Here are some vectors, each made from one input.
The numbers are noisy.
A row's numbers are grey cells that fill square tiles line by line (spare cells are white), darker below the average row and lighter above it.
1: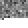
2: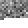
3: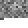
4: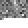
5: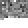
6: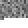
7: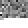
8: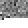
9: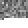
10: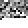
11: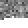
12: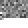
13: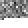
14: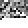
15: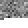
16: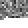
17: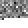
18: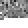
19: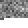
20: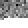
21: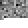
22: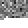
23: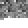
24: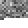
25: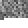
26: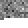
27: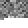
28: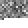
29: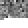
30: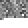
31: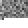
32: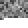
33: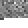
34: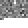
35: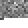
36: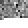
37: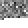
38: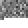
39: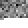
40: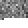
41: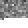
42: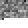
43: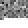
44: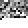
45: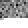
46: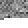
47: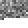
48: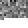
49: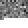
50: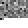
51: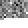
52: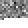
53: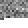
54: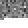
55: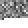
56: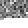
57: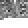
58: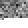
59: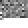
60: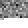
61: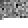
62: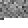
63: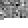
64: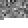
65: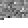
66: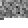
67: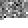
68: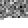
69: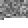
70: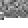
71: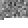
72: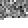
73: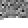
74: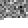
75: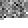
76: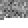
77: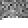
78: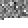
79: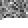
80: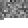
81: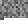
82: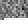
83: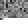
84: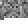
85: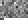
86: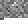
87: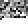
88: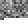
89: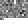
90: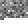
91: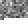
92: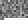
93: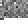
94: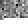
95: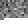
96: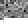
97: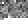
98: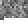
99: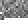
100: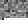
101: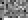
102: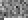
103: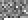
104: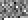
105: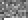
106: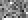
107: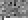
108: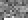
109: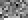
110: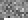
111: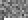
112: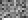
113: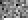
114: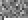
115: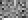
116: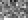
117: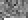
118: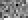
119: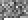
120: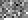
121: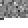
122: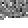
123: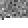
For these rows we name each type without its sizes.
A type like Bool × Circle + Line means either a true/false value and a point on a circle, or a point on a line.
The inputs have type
List(Line).
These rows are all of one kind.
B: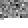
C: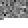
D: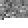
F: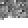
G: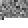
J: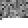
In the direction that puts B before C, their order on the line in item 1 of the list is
B, J, F, D, G, C.
